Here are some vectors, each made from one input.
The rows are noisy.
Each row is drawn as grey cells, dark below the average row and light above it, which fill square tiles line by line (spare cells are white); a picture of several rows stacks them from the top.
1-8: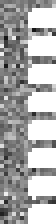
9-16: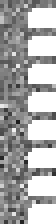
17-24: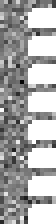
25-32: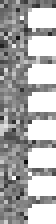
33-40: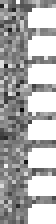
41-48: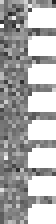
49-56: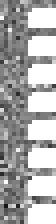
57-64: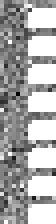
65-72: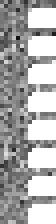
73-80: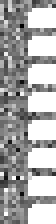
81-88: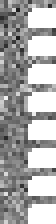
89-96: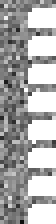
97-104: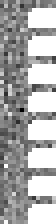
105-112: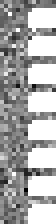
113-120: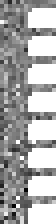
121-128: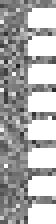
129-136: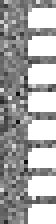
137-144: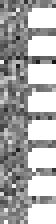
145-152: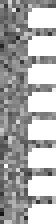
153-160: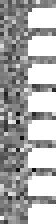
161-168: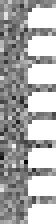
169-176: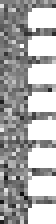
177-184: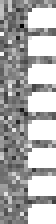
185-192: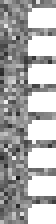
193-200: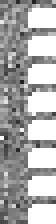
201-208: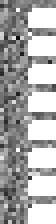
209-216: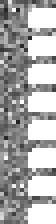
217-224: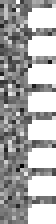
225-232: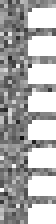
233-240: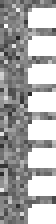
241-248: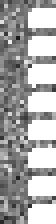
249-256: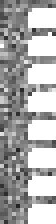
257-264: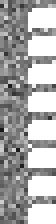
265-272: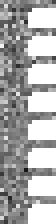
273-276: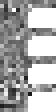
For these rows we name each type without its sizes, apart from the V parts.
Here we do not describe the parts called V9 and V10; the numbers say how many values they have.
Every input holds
either a label and a point on a line, or a value of V9 and a value of V10.
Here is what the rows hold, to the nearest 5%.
About 40% of them hold a label and a point on a line. The rest hold a value of V9 and a value of V10.
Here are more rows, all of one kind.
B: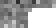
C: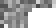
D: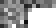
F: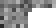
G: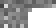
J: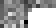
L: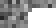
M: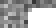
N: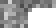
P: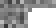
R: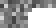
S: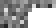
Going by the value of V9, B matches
F and N.
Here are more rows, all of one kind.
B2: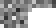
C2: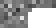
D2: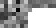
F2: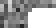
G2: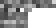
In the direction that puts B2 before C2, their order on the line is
B2, C2, D2, G2, F2.
